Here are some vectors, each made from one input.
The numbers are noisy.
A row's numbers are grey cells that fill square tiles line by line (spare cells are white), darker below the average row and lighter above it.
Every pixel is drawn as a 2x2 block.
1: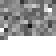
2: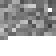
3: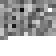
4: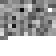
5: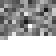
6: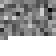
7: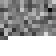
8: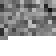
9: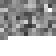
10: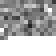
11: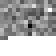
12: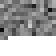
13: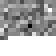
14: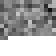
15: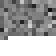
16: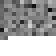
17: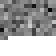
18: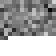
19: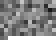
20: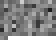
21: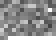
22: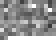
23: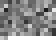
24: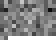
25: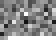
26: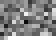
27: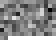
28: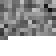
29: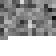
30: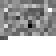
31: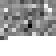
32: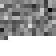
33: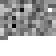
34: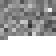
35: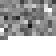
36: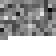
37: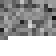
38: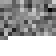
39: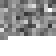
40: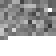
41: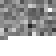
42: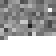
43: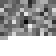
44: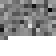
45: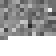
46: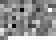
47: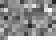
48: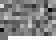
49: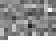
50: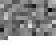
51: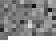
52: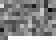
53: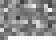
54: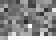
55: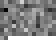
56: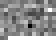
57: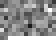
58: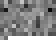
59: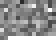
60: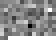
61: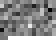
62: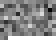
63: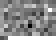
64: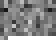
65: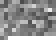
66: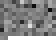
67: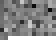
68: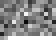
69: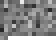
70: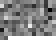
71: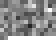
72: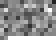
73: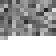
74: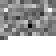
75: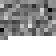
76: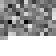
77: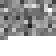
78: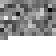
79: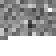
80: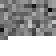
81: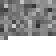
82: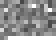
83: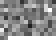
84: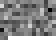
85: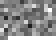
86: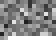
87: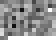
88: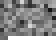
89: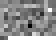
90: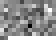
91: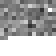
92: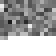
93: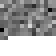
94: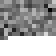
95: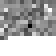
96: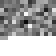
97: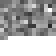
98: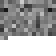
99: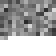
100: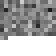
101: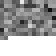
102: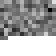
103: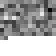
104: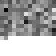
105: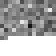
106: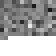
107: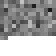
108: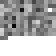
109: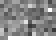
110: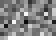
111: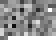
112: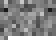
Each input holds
either a point on a 10-point circle, or a fixed value, or a node of a 9-node tree and a true/false value.
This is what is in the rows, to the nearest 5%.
About 35% of them hold a point on a 10-point circle. About 5% of them hold a fixed value. The rest hold a node of a 9-node tree and a true/false value.
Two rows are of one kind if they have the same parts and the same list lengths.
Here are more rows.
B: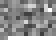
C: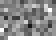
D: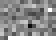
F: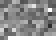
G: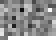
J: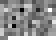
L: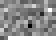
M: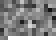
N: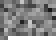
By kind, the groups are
B, C, D, F, L
G, J
M, N

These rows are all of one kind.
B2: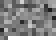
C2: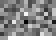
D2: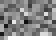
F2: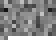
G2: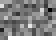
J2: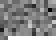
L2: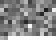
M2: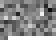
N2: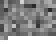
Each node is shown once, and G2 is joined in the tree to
J2 and M2.
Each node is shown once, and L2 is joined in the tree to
B2, J2 and N2.
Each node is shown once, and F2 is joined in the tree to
N2.
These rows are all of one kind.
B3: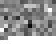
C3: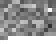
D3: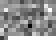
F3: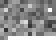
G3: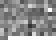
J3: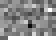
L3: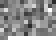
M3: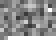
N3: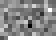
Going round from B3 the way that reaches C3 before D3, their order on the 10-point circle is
B3, L3, M3, C3, F3, G3, J3, N3, D3.
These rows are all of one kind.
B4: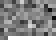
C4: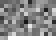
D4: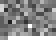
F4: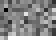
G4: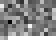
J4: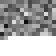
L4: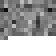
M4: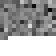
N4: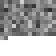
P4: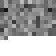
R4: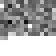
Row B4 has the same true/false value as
L4, M4, N4 and P4.
